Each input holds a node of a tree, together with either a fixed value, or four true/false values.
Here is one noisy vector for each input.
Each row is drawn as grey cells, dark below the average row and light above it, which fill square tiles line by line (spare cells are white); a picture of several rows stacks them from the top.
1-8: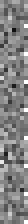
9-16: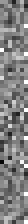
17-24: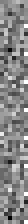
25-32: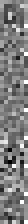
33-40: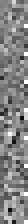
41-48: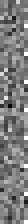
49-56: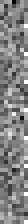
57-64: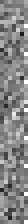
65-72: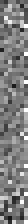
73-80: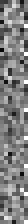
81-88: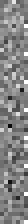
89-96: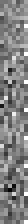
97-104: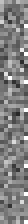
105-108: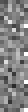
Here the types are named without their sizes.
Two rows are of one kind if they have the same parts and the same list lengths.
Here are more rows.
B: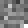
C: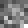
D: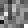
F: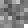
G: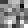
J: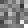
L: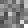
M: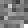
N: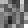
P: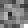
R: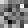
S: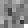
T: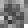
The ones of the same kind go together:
B, C, M, N, P
D, F, G, J, L, R, S, T

